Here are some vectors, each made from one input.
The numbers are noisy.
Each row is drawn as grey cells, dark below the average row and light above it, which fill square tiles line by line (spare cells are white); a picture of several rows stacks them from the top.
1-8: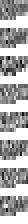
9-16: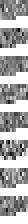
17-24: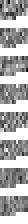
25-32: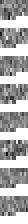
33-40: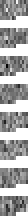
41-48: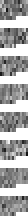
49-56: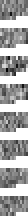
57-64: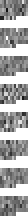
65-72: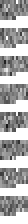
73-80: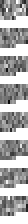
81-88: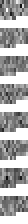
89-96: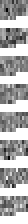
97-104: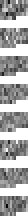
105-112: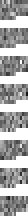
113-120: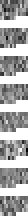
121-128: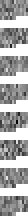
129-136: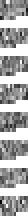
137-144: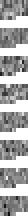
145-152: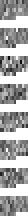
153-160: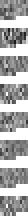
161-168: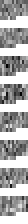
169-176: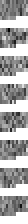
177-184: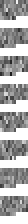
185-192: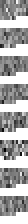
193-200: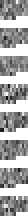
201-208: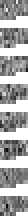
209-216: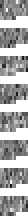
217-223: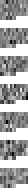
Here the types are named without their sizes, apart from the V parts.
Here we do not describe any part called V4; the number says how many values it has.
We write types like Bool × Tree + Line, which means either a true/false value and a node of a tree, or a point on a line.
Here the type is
Label × (Label + Tree) × List(V4).
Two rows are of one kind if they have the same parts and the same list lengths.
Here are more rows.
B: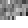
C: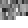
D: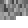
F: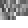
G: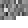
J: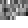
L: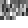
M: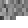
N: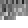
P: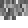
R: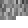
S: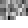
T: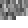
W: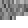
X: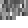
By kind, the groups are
B, C, L, M
D, J, R
F
G, P, T
N, W, X
S

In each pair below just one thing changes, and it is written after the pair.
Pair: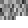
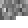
the node of the tree
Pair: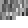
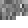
the label
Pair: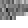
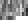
the value of V4 in item 1 of the list
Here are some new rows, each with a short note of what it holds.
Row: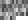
a label and a node of a tree, together with a list of one item
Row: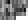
two labels, together with a list of one item
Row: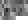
two labels, together with a list of one item
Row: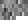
two labels, together with a list of one item
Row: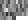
a label and a node of a tree, together with the empty list
